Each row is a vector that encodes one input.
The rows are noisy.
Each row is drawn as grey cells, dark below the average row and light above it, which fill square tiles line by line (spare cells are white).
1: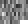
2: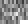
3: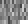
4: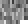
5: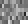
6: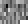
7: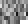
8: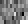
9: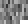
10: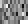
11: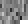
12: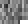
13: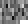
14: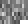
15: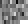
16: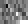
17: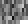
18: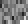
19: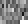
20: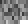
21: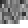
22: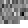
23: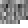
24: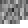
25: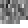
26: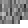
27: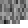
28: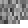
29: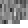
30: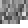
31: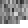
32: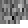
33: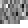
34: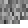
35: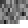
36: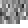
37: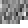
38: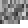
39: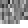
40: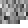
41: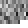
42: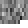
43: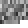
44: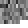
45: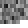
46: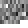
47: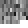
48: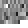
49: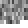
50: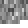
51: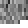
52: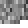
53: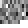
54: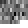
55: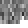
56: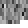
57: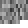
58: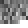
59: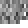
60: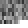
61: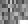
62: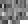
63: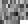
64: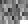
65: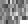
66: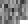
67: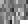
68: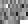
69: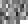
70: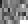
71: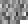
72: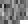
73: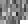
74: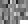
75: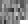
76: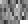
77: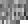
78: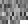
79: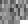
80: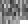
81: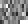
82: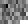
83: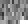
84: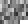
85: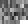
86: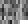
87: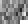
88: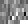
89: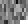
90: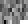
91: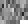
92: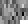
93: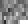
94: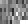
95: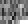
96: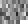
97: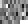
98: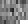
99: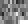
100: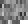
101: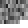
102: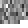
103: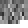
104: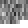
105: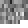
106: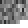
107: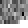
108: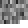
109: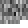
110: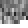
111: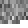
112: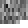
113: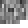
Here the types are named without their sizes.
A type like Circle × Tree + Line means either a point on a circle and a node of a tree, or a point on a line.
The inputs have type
(Bool × Bool × Bool × Bool + Unit) × Line.
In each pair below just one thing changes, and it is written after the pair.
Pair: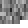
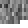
the place on the line
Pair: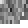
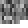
one of the four true/false values
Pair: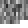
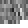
the place on the line
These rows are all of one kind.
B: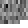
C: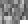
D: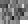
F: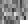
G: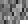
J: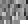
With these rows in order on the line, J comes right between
B and C.
